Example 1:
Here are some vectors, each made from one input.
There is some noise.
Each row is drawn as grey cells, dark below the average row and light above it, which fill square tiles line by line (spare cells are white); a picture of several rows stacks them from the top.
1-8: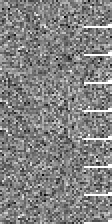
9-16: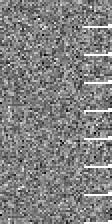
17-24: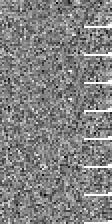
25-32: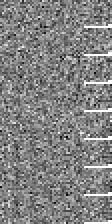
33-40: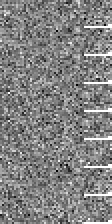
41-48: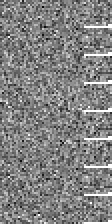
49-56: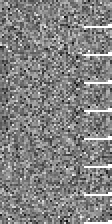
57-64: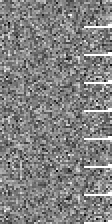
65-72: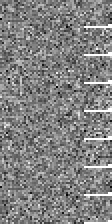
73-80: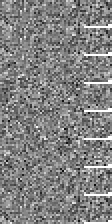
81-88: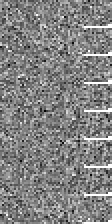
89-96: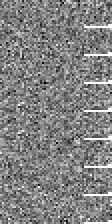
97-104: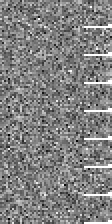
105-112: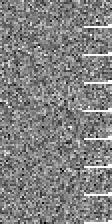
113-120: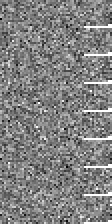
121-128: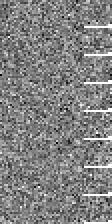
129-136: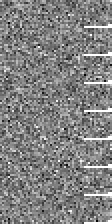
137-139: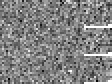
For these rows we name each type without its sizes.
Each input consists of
a point on a circle.
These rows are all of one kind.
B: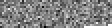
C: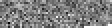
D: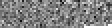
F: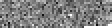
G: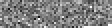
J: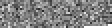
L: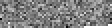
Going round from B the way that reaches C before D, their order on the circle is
B, C, F, G, L, J, D.
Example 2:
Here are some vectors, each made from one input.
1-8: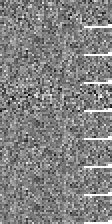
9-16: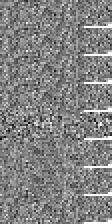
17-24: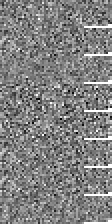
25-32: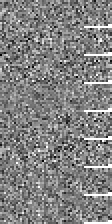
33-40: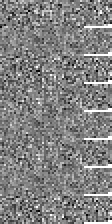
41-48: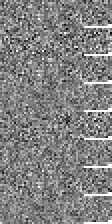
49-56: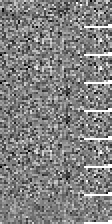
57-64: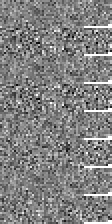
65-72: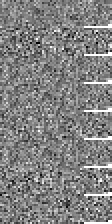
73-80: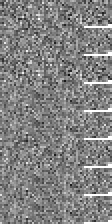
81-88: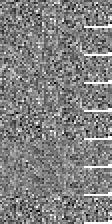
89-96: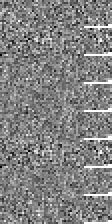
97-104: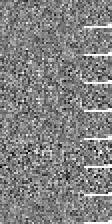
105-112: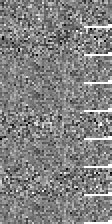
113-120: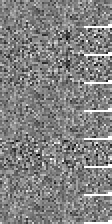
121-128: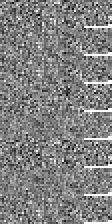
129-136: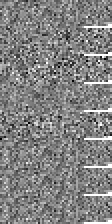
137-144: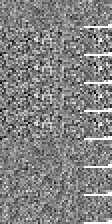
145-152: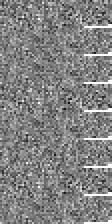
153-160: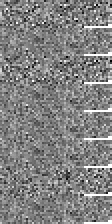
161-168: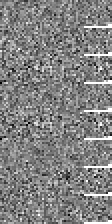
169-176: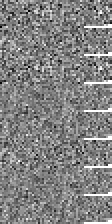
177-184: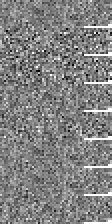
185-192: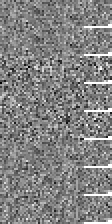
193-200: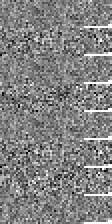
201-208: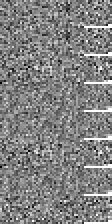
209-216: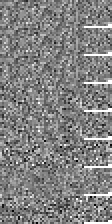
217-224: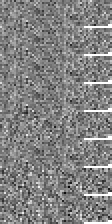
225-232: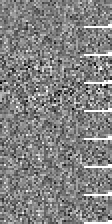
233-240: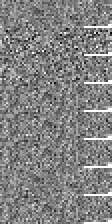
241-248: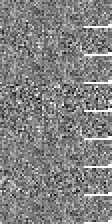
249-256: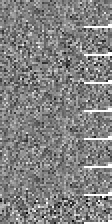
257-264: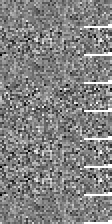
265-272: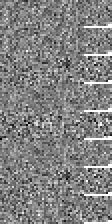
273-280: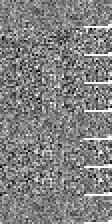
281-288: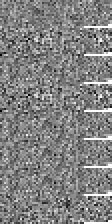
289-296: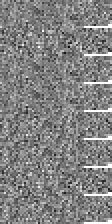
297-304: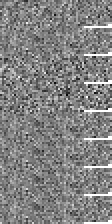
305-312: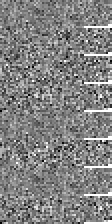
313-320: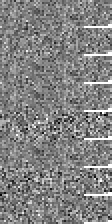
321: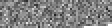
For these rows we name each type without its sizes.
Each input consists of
a point on a circle.
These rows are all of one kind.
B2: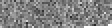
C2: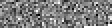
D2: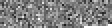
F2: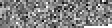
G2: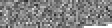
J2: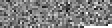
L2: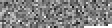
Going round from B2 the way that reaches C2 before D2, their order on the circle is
B2, L2, F2, C2, J2, D2, G2.
